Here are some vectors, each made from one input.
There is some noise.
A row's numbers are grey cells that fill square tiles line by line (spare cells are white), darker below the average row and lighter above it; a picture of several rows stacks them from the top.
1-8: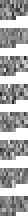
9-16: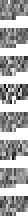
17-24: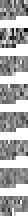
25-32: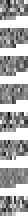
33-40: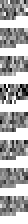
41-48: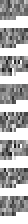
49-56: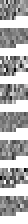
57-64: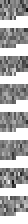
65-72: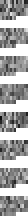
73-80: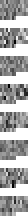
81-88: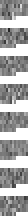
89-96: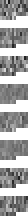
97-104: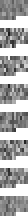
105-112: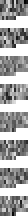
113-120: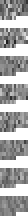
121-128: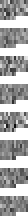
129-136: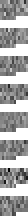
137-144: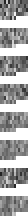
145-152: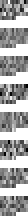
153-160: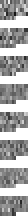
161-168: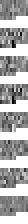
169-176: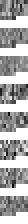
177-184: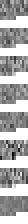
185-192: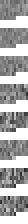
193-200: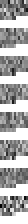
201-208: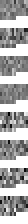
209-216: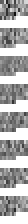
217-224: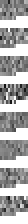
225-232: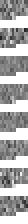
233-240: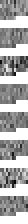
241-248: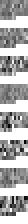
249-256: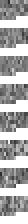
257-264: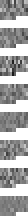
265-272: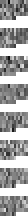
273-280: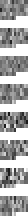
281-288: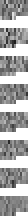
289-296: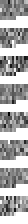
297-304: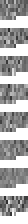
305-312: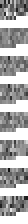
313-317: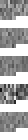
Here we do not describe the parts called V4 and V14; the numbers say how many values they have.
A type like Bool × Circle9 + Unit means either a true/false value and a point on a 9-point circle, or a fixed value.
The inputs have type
((Bool × Bool × Bool × Bool + Unit) × V4 + V14) × Line13.
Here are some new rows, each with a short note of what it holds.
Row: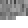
a point on a 13-point line and a value of V14
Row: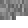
a point on a 13-point line and a value of V4
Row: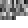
a point on a 13-point line, four true/false values and a value of V4
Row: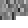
a point on a 13-point line and a value of V14
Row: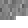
a point on a 13-point line and a value of V14
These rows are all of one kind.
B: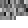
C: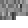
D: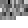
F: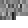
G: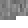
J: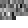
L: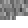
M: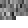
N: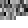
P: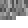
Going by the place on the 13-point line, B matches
C, G and J.
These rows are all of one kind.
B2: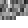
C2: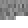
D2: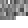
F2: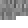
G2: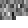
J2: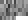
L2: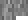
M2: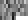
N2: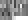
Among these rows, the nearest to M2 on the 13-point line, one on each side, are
C2 and N2.
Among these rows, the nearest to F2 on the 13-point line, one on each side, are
G2 and L2.
